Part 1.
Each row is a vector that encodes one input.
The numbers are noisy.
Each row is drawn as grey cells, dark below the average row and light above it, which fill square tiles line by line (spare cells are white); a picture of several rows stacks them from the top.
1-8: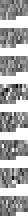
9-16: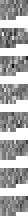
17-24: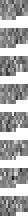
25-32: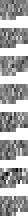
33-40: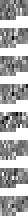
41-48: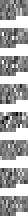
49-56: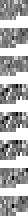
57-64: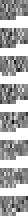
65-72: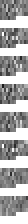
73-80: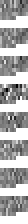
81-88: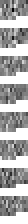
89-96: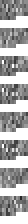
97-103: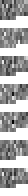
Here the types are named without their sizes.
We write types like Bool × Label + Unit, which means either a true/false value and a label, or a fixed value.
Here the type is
List(Circle).
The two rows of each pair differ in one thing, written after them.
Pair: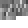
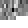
the place on the circle in item 1 of the list
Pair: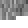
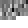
the place on the circle in item 2 of the list
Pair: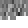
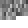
the place on the circle in item 1 of the list
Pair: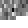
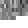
the place on the circle in item 2 of the list
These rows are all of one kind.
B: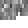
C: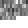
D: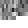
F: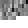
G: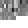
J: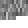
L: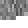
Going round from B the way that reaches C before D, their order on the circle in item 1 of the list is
B, C, L, J, F, D, G.
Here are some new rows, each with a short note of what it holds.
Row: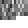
a list of one item
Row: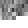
a list of two items
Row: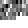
the empty list
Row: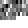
the empty list
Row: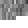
a list of two items
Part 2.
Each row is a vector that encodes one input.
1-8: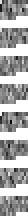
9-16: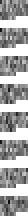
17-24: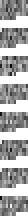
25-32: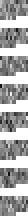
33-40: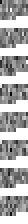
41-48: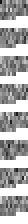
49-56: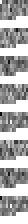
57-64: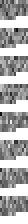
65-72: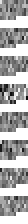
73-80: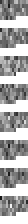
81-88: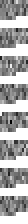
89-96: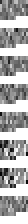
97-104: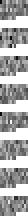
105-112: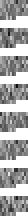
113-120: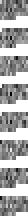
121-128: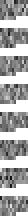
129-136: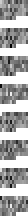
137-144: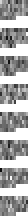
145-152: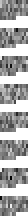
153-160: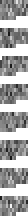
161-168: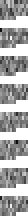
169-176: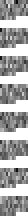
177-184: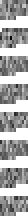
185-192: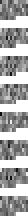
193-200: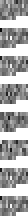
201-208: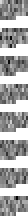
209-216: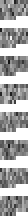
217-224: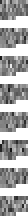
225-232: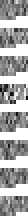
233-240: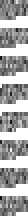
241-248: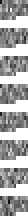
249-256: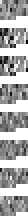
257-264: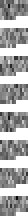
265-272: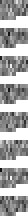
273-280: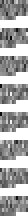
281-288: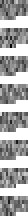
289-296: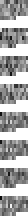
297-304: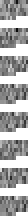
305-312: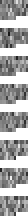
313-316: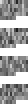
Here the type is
List2(Circle10).
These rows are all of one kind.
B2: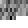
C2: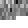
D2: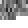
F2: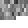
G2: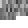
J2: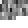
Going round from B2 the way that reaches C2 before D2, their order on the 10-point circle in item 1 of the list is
B2, G2, C2, F2, J2, D2.
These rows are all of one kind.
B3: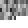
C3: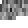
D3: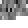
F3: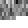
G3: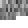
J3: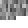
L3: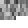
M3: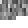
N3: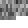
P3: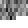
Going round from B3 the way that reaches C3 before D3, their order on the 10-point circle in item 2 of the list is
B3, L3, C3, M3, J3, G3, D3, F3, N3, P3.
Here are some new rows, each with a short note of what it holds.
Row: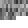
a list of two items
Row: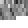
a list of two items
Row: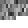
a list of two items
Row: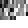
the empty list
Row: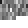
a list of one item
